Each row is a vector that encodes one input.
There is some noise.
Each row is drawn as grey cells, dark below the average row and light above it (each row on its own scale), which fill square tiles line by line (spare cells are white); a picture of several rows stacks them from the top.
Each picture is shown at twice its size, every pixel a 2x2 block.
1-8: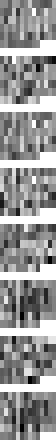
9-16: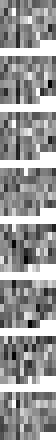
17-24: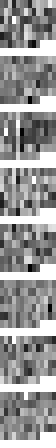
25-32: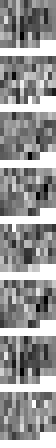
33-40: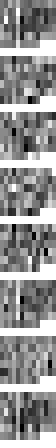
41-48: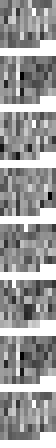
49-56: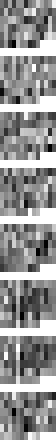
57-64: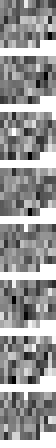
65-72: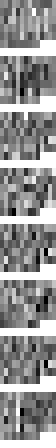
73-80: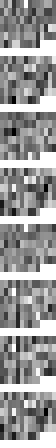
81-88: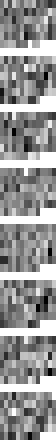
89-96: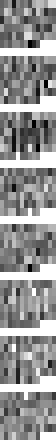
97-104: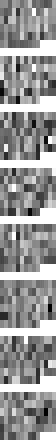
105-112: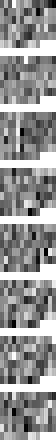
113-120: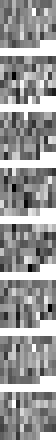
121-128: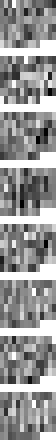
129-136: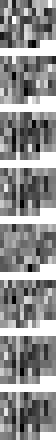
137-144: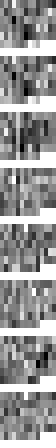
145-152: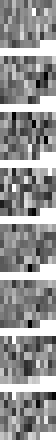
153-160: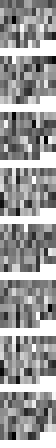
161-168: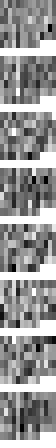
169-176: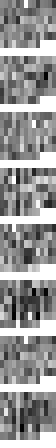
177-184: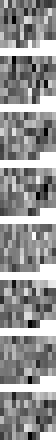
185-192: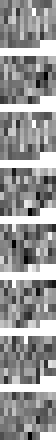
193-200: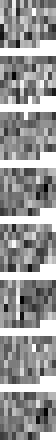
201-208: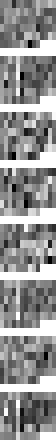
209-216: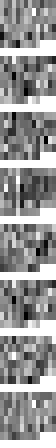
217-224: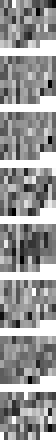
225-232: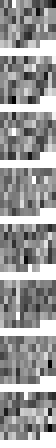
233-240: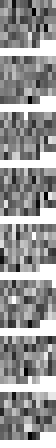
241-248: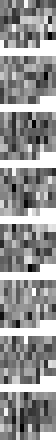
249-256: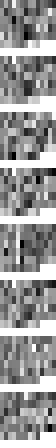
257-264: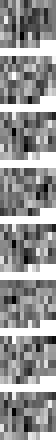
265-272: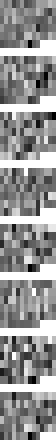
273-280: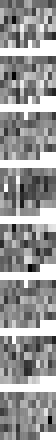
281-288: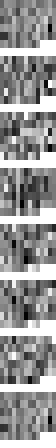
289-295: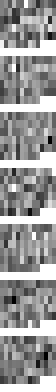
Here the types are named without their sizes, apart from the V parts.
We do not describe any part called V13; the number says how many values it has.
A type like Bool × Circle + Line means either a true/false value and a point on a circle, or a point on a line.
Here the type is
Bool × (Line + V13).
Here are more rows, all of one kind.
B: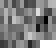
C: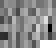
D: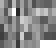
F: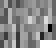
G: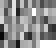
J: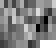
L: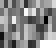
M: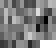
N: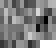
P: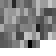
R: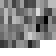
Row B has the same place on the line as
M, N and R.
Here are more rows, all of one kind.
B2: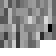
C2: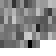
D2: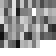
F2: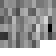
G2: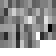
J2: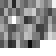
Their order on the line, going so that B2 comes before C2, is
F2, B2, G2, C2, D2, J2.
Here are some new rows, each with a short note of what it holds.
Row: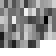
a point on a line and a true/false value
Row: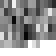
a true/false value and a value of V13
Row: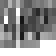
a true/false value and a value of V13
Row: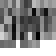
a true/false value and a value of V13
